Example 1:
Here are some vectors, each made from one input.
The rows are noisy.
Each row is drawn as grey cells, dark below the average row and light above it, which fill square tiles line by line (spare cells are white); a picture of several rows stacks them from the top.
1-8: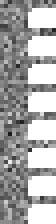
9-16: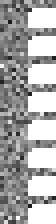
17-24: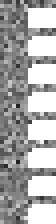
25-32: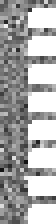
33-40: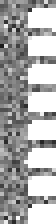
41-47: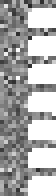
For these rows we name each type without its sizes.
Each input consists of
either a fixed value, or a node of a tree.
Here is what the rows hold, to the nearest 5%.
About 15% of them hold a fixed value. The rest hold a node of a tree.
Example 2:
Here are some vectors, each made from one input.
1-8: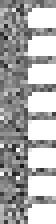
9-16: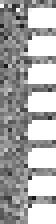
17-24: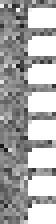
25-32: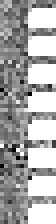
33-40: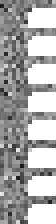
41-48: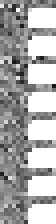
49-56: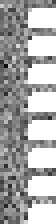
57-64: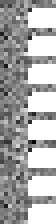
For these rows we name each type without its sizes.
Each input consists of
a point on a line.
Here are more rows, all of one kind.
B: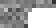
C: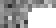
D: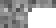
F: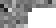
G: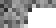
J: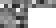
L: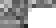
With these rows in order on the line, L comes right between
B and J.
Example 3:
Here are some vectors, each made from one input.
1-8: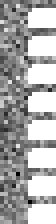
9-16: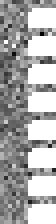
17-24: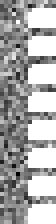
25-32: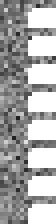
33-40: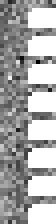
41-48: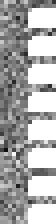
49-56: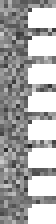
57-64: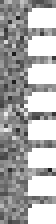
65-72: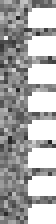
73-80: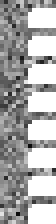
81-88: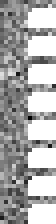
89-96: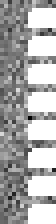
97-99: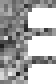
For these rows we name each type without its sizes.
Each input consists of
a point on a line.
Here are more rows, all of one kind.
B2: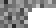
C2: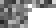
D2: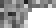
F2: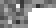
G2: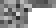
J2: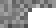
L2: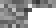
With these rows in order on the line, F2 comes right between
C2 and D2.
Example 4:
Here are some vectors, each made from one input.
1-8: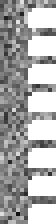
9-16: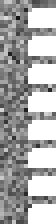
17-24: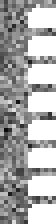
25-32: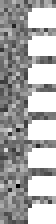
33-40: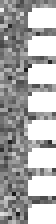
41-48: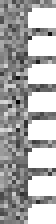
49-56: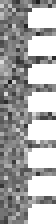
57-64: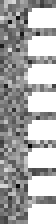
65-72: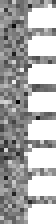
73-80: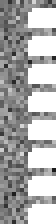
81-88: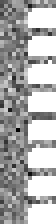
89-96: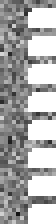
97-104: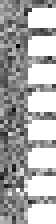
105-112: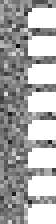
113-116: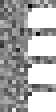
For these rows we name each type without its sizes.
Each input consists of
a point on a line.
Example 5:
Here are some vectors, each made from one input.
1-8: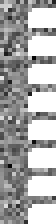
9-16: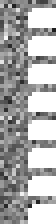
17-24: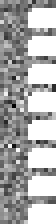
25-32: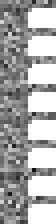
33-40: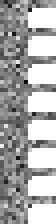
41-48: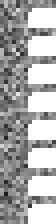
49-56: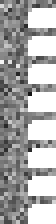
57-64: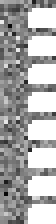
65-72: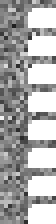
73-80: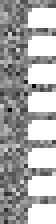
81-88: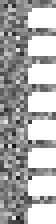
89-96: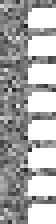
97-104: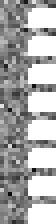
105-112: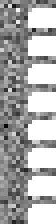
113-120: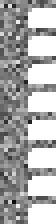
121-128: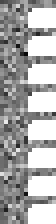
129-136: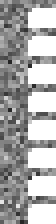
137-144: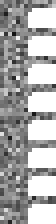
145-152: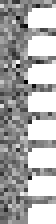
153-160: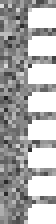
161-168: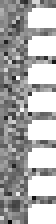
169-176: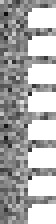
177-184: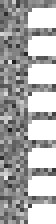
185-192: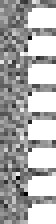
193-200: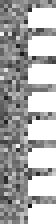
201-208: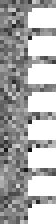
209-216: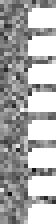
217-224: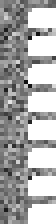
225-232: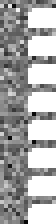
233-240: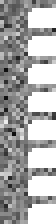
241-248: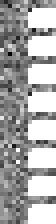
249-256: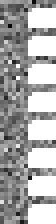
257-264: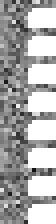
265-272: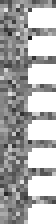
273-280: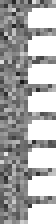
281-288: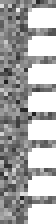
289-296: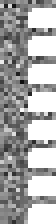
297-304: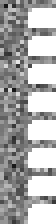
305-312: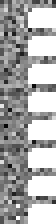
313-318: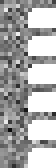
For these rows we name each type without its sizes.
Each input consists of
a point on a circle.
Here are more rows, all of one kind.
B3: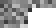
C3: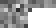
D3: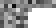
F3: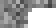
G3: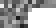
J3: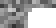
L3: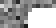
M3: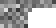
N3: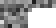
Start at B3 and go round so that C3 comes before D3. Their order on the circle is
B3, C3, M3, L3, G3, D3, J3, F3, N3.
